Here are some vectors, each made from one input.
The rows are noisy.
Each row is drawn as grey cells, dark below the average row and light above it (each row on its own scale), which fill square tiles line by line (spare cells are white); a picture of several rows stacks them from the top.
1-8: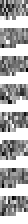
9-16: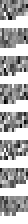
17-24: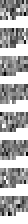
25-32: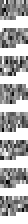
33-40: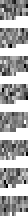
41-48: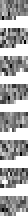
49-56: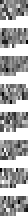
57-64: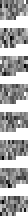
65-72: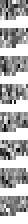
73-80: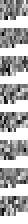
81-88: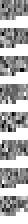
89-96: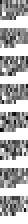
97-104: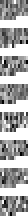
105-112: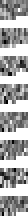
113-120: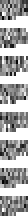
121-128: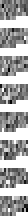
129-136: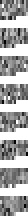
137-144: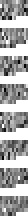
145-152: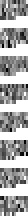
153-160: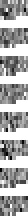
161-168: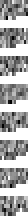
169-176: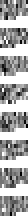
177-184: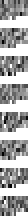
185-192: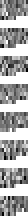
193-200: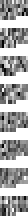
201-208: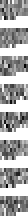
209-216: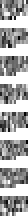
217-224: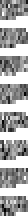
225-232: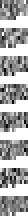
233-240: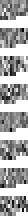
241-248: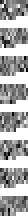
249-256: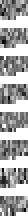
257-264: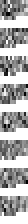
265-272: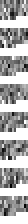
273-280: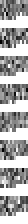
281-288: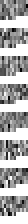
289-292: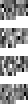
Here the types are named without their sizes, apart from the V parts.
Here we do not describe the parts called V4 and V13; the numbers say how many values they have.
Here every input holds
a point on a line and a value of V4, together with either a point on a line, or a value of V13.
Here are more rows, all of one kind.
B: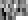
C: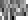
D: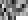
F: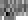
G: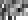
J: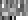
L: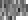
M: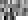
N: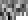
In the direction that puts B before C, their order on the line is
J, M, B, C, L, F, G, D, N.
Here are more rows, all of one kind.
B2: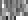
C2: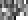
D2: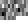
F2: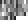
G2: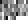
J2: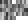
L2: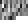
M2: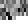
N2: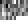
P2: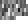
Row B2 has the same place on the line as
F2, G2, J2 and N2.
